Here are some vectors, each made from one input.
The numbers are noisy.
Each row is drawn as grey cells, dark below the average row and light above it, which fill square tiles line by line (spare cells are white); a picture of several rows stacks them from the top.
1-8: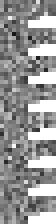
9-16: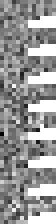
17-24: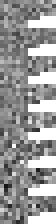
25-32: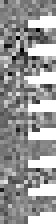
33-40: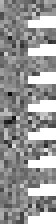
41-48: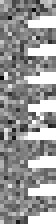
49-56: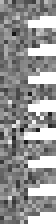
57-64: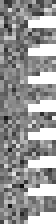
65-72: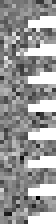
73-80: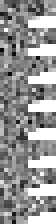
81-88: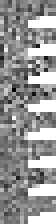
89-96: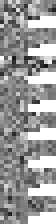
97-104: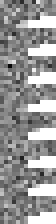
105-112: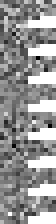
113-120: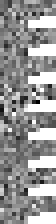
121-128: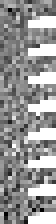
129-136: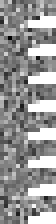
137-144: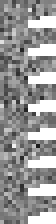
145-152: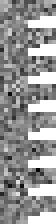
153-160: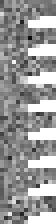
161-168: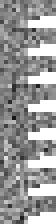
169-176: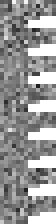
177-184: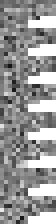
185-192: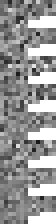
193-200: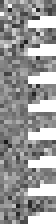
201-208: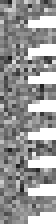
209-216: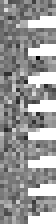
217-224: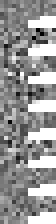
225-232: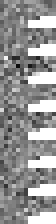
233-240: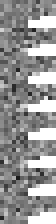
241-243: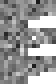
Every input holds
either a point on a 6-point circle, or a list of up to two items, each a point on an 11-point circle and a point on a 5-point line.
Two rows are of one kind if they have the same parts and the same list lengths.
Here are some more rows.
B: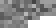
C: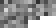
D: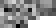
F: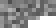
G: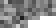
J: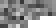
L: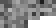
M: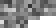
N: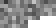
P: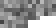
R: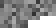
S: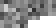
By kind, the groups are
B, F, G, M, S
C, L, N, P, R
D
J

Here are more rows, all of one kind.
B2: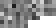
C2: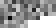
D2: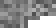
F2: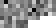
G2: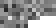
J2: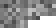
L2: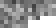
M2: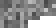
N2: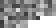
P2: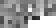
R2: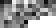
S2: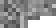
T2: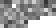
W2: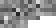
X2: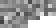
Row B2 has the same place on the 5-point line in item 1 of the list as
G2, R2, W2 and X2.
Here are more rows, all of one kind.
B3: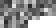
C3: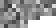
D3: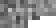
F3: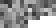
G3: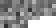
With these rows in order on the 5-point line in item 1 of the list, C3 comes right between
B3 and D3.
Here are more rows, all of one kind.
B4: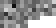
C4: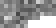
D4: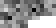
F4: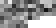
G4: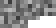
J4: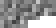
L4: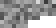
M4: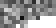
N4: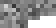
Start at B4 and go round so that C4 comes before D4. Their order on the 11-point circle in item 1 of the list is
B4, F4, M4, N4, C4, J4, G4, D4, L4.
